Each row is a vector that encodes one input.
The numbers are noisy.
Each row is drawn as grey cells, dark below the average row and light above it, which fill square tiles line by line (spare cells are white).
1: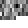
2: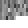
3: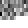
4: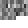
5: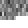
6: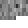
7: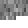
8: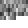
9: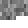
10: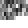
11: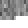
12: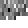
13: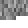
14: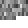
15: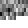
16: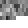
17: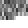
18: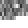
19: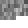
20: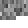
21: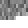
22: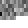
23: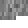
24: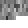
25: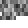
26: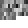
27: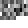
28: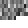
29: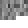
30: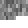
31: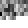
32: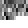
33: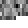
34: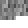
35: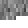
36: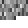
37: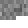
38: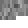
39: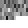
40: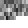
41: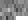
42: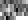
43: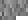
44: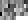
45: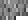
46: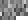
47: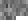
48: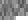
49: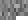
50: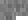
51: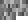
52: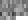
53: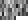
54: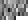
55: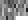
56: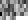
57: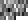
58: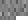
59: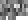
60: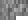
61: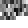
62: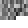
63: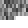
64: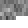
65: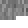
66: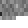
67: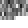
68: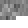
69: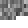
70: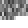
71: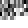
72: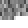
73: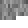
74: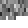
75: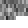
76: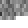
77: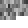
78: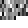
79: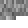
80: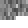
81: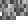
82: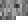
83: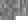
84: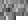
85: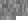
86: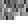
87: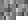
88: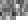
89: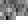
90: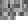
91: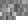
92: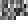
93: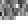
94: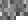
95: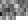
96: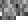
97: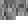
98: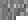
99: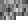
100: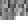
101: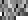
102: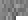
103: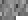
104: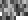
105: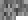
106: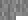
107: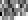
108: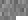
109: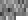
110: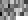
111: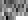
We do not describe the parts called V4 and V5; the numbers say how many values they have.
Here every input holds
a true/false value and a value of V4, together with either a point on a 6-point circle, or a value of V5.
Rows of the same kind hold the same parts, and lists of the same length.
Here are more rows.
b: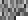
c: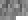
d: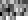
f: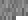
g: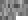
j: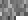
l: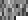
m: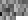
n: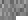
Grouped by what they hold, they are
b, c, f, g, n
d, j, l, m

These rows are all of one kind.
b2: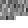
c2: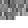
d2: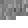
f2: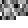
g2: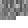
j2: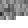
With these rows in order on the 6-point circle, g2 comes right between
b2 and f2.
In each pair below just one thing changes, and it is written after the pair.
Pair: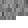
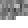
the true/false value
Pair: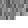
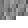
the place on the 6-point circle
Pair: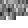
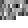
the true/false value
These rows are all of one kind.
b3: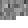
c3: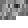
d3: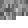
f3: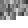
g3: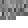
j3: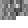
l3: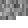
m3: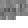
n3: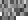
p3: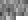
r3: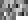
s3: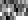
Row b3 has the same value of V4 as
c3, j3 and s3.
